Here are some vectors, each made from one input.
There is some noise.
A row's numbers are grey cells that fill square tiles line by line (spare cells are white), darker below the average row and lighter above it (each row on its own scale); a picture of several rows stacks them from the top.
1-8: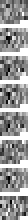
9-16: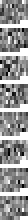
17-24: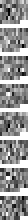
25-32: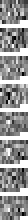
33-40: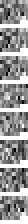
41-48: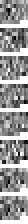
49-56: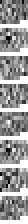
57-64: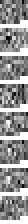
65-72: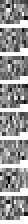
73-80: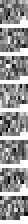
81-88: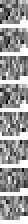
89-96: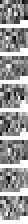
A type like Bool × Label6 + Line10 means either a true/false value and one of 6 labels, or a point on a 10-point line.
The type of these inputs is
List2(Line7).
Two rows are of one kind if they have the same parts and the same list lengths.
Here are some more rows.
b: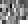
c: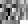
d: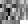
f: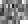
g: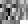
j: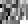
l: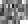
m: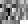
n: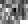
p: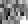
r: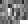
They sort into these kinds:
b, n, r
c, d, g, j, m, p
f, l

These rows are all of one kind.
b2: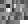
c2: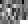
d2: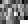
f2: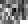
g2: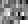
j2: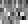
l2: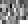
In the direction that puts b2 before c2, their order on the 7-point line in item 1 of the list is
l2, j2, g2, d2, b2, c2, f2.
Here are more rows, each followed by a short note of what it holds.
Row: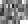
the empty list
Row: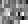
a list of two items
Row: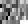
a list of one item
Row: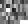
a list of two items
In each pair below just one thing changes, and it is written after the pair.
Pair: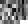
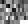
the place on the 7-point line in item 2 of the list
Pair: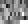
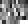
the place on the 7-point line in item 2 of the list
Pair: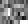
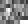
the place on the 7-point line in item 2 of the list
